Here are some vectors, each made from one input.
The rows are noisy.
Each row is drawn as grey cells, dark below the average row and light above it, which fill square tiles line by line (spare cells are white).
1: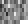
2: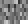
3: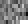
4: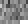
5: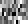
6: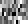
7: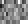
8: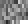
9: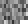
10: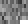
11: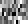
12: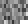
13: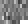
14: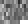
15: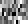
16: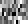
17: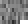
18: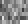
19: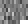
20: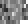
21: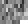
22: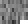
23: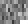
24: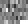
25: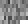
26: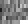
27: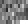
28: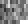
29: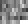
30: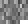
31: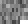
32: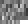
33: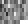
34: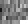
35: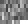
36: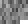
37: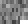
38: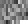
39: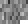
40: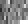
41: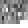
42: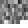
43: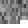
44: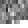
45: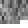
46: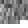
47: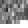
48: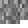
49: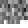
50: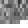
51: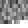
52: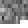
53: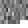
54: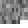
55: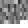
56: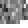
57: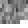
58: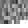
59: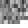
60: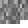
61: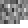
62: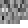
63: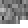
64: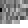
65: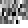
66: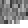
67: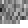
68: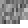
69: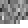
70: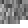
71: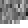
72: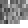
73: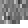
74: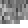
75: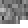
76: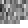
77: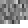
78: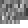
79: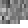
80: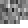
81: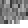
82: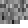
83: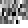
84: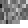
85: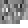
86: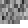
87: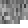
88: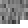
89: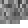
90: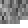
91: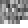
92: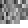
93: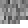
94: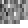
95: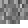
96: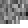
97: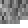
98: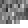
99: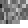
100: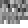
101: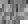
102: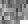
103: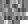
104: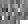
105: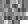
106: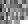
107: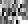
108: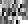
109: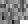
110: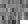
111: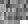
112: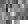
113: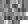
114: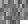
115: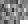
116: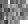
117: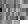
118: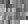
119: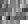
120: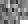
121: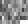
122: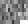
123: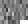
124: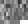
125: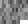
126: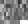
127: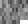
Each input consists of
either a point on a 6-point circle and four true/false values, or a fixed value.
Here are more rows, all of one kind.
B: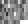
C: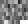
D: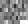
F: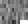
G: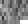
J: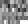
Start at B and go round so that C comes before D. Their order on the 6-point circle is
B, F, J, C, D, G.
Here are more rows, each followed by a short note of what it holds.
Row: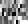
a fixed value
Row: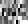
a fixed value
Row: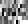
a fixed value
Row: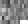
a point on a 6-point circle and four true/false values
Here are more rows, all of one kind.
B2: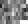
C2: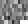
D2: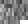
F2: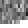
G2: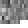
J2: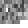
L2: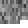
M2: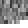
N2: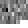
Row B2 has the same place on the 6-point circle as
D2 and N2.
